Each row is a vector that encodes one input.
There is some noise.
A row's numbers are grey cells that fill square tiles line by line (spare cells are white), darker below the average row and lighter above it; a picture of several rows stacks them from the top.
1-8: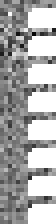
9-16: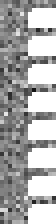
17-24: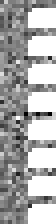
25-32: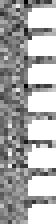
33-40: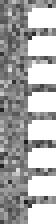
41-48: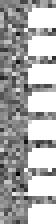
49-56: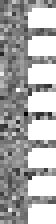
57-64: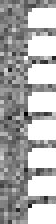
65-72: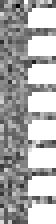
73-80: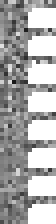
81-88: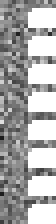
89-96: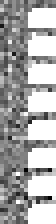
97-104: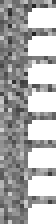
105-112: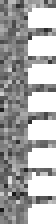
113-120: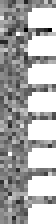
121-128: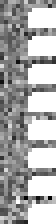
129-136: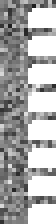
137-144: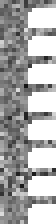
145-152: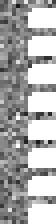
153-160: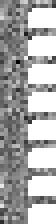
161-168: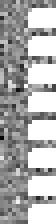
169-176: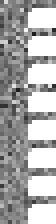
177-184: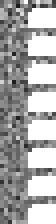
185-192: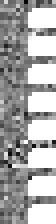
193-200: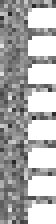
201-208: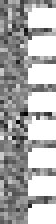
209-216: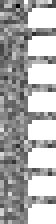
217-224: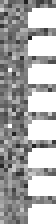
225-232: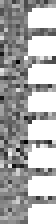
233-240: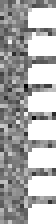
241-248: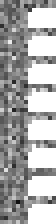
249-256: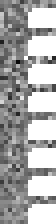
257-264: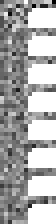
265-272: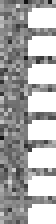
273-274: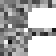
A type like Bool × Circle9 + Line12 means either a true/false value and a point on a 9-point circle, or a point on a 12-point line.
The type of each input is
Label5 × Label5 + Tree11 + Unit.
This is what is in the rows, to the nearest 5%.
A few of them hold a fixed value. About 35% of them hold two labels (each one of 5). The rest hold a node of an 11-node tree.
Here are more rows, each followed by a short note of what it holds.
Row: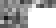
a fixed value
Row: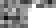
a fixed value
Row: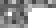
two labels (each one of 5)
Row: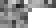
two labels (each one of 5)
